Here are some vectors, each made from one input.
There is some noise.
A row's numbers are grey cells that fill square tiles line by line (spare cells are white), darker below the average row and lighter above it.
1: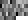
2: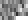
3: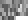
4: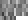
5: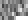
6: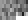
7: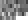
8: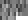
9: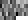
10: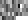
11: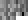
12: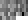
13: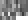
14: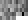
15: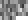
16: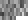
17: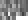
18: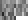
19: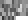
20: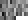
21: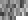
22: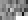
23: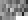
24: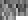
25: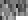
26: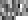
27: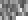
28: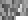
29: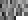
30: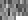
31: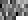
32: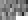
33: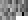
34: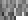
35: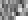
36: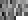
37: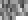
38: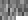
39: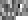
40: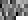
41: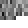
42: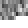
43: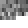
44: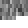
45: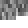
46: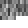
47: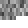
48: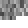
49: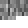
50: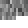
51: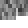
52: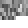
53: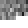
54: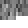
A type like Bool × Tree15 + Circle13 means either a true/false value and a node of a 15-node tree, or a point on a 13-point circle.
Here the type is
Line3 × Line4 + Line8.
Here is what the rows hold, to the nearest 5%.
About 45% of them hold a point on a 3-point line and a point on a 4-point line. The rest hold a point on an 8-point line.
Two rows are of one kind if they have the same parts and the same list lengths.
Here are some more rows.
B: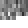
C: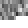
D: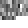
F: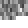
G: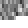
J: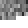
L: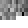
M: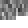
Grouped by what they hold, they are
B, J, L, M
C, D, F, G

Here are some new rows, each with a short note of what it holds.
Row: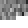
a point on a 3-point line and a point on a 4-point line
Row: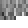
a point on an 8-point line
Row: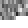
a point on an 8-point line
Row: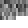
a point on a 3-point line and a point on a 4-point line
